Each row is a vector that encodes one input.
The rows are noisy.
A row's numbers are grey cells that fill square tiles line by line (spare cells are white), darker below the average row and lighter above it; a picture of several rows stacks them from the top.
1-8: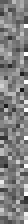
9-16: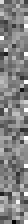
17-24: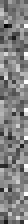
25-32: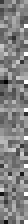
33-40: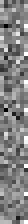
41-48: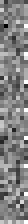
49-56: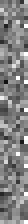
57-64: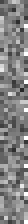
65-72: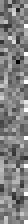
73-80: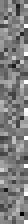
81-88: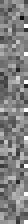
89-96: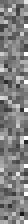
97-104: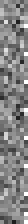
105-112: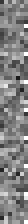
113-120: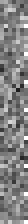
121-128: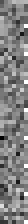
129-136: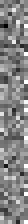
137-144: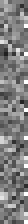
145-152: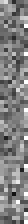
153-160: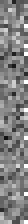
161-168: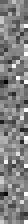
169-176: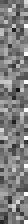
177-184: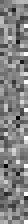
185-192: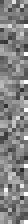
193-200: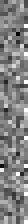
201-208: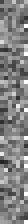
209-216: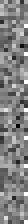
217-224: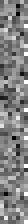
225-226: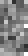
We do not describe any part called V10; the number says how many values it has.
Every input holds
a point on a 4-point line and a value of V10, together with either a fixed value, or three true/false values.
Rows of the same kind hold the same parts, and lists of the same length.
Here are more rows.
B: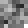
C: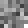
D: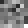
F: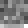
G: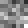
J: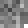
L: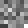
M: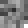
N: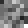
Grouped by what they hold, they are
B, C, G, L
D, F, J, M, N

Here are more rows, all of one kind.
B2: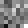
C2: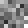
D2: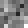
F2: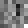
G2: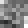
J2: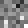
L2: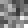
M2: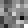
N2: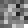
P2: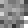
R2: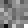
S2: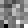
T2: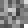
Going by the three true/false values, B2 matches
M2, R2 and S2.
